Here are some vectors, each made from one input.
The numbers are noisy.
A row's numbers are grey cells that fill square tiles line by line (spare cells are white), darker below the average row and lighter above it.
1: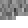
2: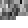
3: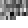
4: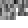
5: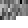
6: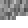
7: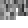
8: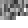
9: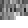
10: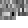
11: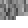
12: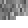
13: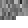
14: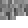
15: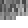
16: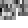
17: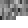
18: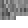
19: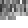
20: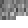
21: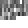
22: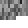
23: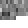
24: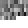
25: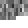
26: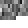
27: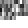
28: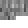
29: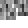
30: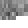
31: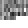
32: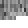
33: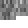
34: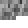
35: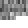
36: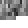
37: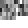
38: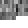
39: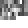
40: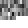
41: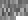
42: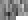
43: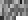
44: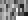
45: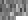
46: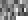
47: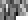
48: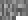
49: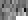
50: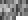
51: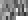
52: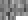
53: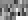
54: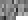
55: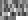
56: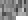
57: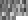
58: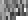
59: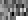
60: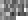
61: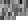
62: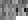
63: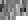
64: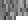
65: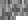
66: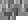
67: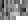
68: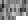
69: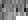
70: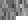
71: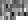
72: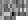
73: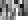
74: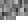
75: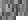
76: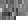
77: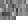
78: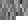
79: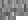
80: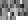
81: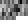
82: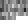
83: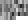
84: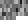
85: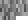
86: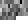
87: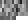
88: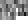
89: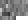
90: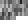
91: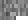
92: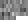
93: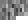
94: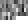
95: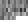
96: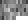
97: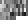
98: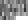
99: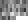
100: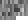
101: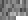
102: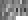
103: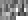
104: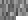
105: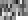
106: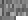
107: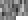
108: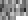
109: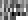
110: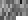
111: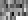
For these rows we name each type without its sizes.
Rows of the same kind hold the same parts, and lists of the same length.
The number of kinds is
2.
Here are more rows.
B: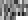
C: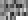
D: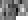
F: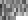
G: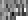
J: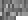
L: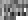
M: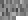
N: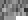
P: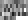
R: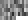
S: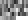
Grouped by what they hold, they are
B, G, J, L, M, R, S
C, D, F, N, P

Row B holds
a node of a tree and a true/false value.
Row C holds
a point on a circle and a true/false value.
